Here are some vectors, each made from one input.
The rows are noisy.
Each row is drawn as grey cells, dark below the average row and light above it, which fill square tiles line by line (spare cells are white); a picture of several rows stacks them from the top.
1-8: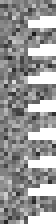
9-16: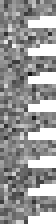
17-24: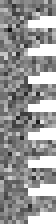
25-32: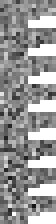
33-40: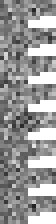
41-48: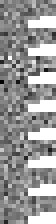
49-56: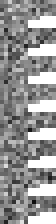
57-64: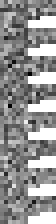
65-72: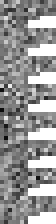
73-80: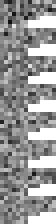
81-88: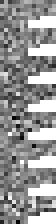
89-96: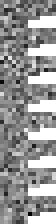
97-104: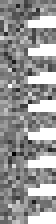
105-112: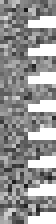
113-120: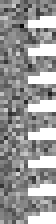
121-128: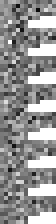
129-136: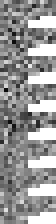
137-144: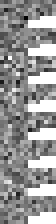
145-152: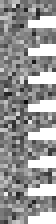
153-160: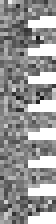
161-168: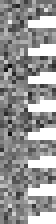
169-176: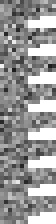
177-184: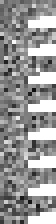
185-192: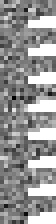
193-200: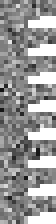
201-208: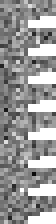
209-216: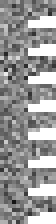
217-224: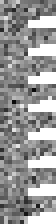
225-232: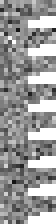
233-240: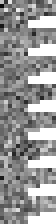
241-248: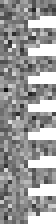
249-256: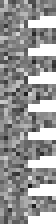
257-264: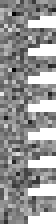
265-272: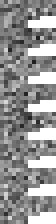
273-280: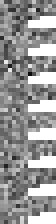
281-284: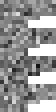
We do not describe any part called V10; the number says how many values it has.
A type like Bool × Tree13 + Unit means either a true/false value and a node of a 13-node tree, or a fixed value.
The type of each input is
(Bool × Bool × Bool + V10) × Line7 + List2(Line9).
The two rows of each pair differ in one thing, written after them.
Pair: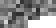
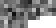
the place on the 9-point line in item 2 of the list
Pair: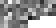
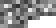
the place on the 9-point line in item 1 of the list
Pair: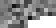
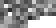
the place on the 9-point line in item 2 of the list
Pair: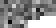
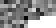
the place on the 9-point line in item 2 of the list
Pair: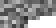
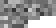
the place on the 9-point line in item 2 of the list
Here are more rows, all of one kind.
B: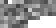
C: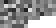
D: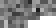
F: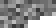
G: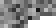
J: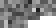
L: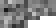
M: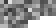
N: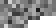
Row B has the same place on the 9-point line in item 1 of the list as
L and M.
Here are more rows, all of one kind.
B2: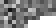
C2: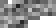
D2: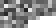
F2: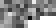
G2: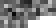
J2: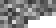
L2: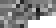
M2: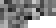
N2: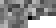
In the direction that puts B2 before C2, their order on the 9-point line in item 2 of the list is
L2, F2, M2, G2, N2, B2, J2, D2, C2.
